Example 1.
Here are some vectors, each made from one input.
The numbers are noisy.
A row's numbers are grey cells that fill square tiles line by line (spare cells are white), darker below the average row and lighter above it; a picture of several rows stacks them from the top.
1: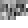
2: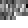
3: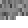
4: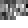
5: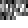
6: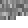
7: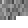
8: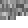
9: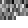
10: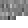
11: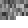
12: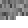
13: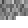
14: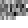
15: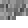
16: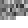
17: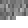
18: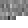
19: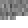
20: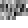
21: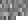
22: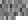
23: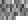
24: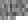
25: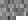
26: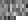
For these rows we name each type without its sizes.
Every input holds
three true/false values.
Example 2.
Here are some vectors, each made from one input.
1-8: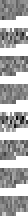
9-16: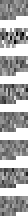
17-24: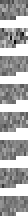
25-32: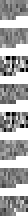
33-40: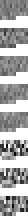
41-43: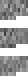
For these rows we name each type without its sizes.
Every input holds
either a fixed value, or three true/false values.
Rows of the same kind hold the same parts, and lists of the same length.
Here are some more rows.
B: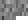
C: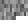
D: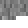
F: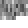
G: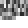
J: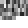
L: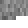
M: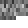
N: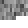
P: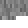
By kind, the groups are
B, C, D, F, L, M, N, P
G, J

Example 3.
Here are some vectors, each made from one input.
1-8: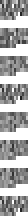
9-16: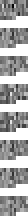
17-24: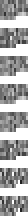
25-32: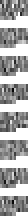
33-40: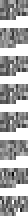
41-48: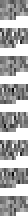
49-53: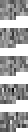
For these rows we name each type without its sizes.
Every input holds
a point on a line.
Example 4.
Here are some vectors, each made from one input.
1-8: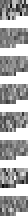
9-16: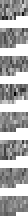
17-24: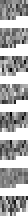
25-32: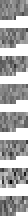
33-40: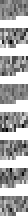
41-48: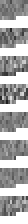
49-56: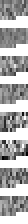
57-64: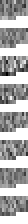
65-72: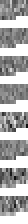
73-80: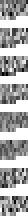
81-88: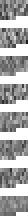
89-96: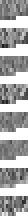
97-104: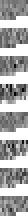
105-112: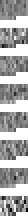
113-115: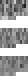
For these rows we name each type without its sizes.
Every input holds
a label.
